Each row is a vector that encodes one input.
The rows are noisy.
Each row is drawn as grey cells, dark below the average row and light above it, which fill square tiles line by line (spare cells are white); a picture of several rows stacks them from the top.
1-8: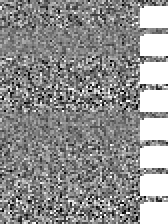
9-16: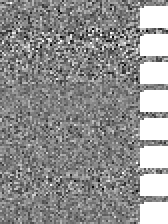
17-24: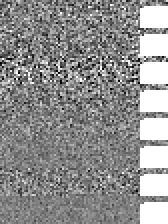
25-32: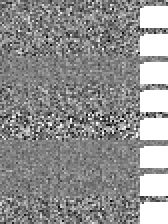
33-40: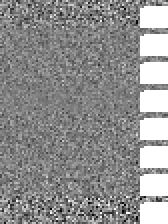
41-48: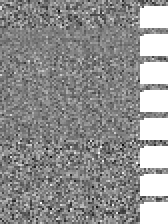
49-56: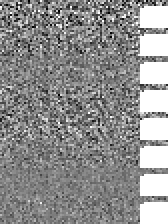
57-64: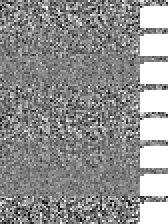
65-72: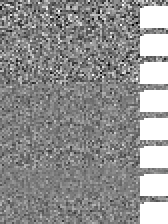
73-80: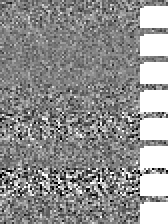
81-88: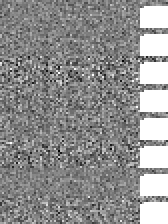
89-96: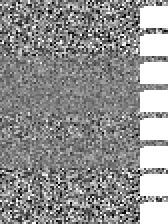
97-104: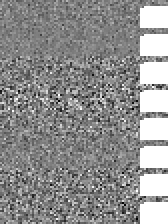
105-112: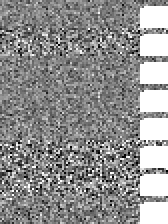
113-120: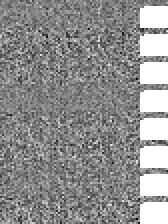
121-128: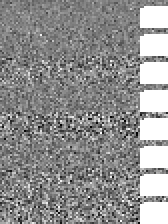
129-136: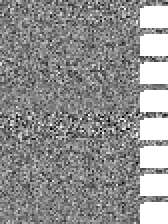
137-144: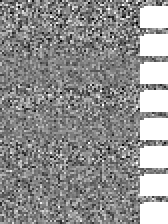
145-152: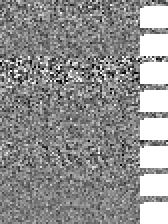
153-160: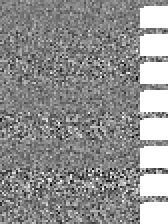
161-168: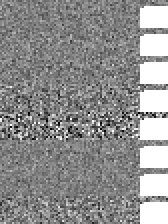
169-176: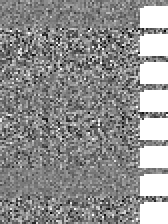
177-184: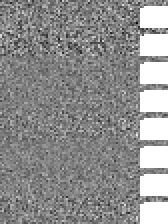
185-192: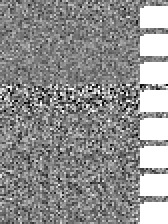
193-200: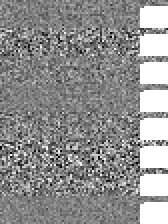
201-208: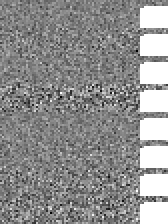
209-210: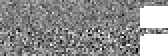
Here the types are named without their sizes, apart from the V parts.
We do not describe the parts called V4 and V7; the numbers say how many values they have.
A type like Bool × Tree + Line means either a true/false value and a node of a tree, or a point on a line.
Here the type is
Bool × ((Circle + Unit) × Line × V7 + V4).
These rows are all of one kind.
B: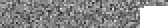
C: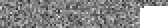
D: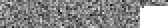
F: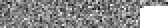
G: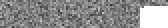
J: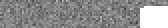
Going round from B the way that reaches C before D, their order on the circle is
B, G, J, F, C, D.
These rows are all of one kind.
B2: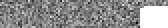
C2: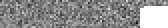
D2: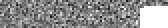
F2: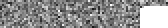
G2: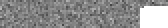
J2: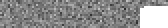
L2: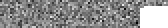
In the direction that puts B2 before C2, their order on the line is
D2, B2, L2, G2, C2, F2, J2.
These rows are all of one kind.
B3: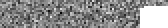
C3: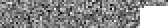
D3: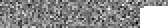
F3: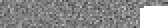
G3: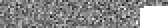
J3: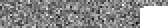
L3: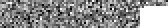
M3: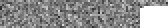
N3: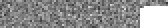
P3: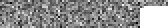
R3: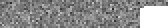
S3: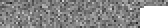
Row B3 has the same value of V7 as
J3 and M3.
